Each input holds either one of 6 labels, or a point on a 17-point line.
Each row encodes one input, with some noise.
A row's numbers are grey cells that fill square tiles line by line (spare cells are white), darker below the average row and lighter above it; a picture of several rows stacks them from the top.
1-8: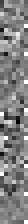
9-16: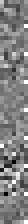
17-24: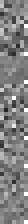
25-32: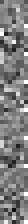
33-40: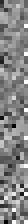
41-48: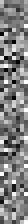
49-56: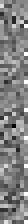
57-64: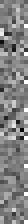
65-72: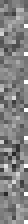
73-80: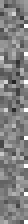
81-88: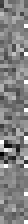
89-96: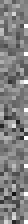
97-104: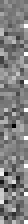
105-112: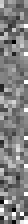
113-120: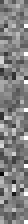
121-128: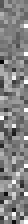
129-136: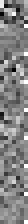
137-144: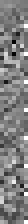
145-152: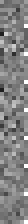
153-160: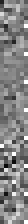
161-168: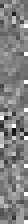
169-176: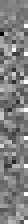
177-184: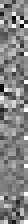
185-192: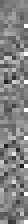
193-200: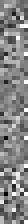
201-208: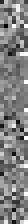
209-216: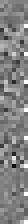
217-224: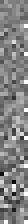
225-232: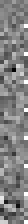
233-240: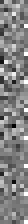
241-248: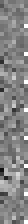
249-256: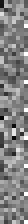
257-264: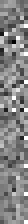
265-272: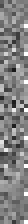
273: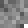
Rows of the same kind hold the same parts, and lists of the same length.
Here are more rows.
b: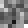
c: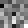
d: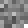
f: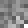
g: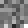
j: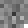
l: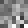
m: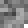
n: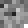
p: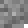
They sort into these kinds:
b, f, l, m, n
c, d, g, j, p

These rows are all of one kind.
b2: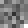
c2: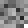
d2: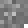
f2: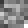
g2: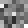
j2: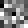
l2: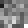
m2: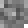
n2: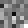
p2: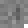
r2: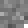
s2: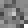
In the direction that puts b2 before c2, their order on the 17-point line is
b2, p2, n2, j2, r2, g2, c2, d2, s2, l2, m2, f2.
